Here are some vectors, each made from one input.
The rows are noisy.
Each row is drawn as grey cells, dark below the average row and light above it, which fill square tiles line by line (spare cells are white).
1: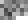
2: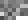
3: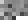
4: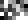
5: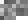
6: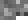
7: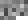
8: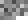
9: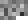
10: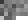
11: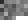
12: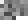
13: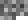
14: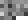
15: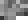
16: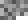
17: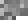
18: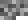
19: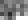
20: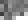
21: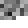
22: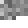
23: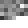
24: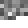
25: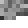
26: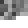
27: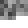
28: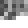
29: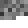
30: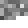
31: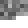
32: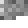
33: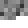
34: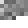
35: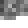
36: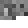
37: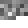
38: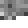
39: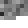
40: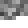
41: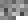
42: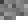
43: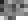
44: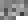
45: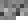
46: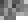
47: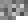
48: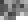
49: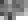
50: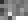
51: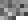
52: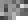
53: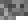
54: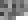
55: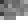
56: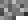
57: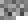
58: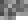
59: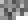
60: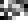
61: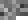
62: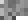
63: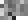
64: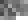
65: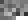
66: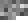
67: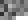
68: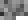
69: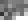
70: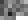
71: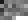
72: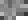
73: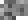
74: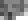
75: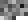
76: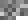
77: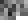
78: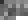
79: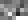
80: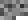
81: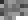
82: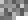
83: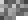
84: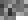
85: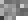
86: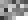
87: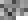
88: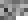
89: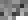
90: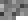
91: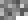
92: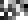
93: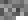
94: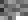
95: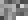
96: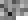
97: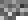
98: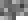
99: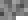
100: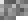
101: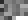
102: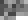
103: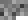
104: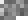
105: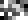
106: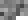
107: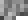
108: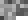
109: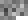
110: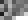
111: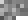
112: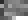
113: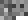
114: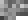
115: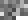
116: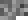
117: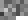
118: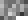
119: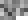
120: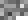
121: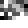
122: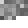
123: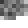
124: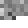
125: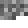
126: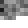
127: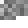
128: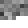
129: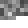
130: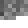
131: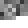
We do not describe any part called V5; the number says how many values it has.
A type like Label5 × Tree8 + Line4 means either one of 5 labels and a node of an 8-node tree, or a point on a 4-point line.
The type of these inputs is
List2(Bool × V5).
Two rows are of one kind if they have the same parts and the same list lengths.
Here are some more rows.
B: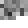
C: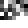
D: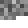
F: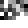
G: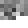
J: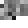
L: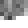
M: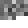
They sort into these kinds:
B, G, J
C, F
D, L, M

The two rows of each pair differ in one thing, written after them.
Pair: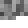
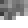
the true/false value in item 1 of the list
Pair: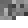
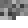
the value of V5 in item 1 of the list
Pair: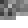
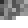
the true/false value in item 2 of the list
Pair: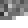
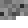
the true/false value in item 1 of the list
